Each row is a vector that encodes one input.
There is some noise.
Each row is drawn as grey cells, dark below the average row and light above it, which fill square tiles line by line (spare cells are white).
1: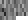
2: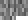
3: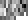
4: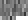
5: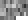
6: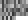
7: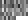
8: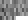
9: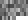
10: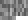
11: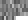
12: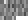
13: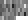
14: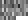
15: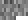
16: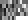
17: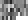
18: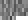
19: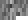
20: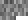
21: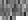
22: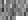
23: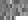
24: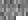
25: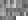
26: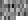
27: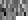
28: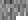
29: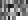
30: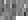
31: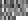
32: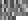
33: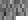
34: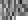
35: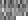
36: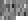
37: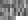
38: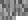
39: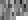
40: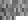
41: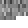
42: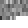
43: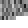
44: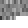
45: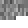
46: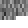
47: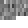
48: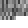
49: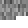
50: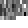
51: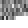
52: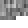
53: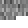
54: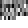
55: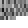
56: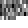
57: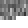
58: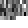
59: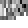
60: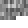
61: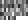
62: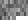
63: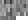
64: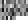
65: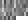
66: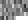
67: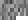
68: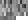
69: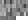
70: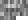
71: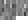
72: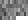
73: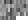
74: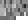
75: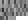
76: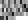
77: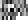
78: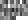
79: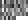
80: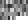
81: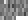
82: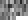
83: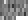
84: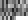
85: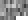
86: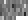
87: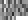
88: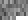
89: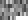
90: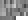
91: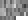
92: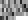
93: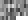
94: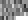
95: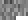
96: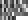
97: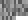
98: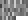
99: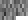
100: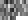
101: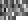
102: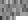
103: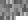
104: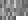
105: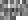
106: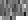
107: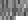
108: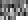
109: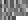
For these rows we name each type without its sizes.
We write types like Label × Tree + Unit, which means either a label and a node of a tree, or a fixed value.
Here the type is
Bool × Bool × Bool + Line.
